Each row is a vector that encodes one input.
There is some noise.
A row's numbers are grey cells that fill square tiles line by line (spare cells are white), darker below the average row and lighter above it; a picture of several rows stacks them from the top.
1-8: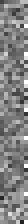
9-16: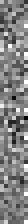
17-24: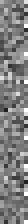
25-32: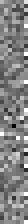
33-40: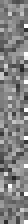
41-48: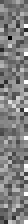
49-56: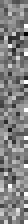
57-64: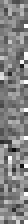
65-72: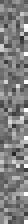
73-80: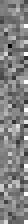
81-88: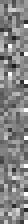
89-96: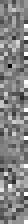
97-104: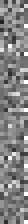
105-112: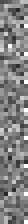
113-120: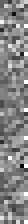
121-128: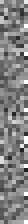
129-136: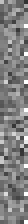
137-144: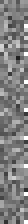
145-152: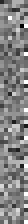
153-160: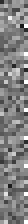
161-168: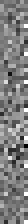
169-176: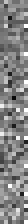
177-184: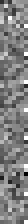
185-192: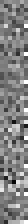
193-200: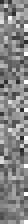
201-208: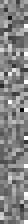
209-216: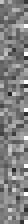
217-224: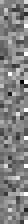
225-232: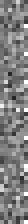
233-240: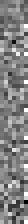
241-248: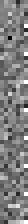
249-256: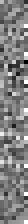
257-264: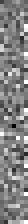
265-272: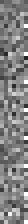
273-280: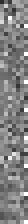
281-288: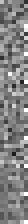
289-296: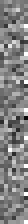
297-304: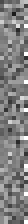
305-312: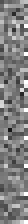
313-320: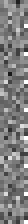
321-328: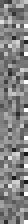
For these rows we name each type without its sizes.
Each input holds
either a point on a circle, or a fixed value, or three true/false values.
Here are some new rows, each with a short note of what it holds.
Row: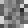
three true/false values
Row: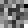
a fixed value
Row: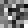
a fixed value
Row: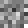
three true/false values
